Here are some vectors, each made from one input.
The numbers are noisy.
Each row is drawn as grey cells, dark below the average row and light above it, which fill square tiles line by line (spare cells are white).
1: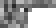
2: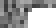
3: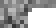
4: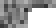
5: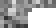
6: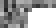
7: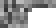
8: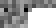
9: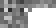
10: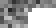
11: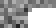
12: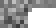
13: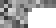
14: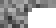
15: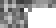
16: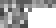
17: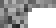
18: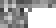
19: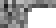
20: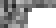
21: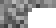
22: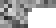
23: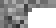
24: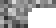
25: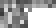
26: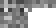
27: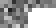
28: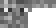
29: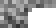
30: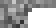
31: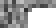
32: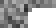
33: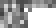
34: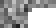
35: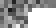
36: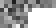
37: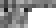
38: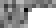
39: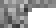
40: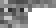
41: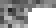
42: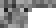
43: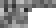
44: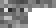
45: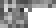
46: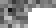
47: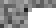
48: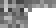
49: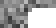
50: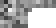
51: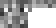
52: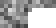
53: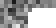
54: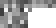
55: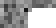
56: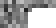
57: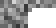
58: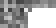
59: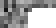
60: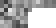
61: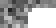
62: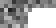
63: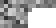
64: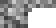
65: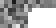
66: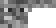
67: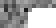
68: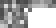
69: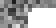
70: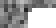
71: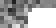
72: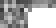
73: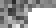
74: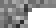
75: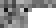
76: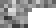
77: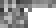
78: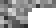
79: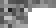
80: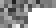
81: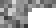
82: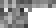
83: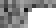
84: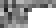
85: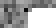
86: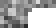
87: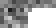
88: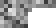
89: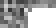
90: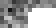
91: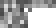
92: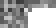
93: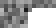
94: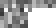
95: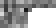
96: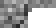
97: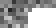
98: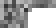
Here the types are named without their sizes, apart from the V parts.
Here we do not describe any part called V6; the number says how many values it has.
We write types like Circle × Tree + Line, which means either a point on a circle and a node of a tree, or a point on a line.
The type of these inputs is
Line × (Tree × V6 + Unit).
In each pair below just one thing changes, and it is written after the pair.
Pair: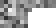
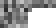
the place on the line
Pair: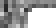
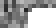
the node of the tree
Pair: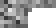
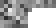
the node of the tree
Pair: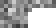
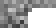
the place on the line
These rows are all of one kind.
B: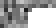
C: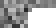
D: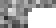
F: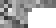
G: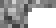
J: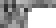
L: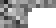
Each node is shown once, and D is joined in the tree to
F and L.
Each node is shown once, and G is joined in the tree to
C.
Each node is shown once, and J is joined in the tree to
B and F.
